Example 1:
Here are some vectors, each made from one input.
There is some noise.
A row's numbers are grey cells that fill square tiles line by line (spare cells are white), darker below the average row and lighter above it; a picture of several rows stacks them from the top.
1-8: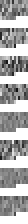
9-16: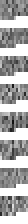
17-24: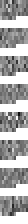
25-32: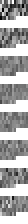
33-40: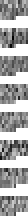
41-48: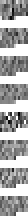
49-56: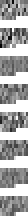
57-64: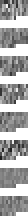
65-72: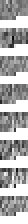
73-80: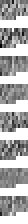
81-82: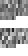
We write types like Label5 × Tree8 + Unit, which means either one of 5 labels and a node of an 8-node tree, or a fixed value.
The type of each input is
Bool × Bool × Bool + Line5.
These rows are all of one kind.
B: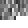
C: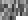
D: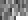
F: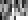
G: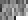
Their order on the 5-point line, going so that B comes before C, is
D, B, F, C, G.
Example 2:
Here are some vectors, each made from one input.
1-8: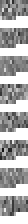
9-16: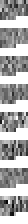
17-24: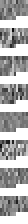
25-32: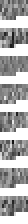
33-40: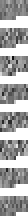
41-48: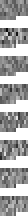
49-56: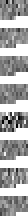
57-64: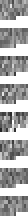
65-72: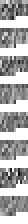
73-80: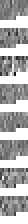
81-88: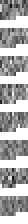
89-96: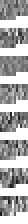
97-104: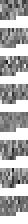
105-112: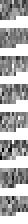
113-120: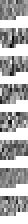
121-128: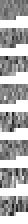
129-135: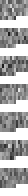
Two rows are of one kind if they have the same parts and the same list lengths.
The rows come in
3 kinds.
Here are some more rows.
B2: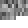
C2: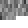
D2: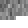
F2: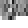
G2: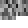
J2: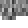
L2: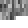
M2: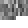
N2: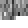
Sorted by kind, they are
B2, C2, D2, L2, N2
F2
G2, J2, M2

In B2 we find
a point on a 13-point circle.
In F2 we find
a fixed value.
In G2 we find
three true/false values.
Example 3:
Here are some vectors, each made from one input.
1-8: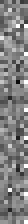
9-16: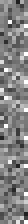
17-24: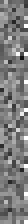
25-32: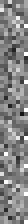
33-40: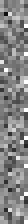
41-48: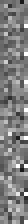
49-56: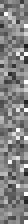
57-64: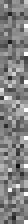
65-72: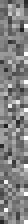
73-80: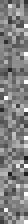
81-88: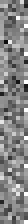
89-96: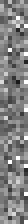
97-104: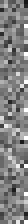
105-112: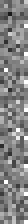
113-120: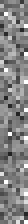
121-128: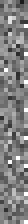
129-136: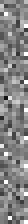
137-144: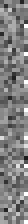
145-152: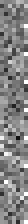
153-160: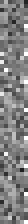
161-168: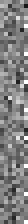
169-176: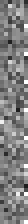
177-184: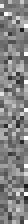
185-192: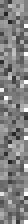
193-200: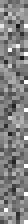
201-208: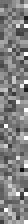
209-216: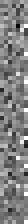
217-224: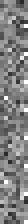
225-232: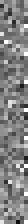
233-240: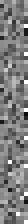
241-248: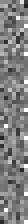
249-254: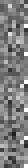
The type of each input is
(Bool × Bool × Bool + Unit) × Label7.
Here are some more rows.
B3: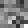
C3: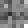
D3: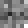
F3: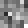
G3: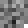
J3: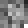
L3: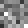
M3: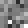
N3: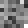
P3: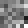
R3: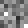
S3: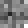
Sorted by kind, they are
B3, F3, J3, L3, M3, N3, R3
C3, D3, G3, P3, S3

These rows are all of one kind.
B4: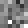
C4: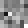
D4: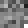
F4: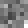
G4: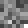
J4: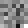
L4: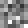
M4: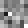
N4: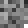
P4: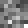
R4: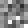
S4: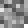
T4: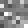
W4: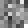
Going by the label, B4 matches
G4, L4, P4 and R4.
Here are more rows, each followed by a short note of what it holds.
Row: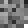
one of 7 labels and three true/false values
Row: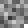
one of 7 labels and three true/false values
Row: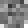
one of 7 labels and three true/false values
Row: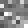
one of 7 labels and three true/false values
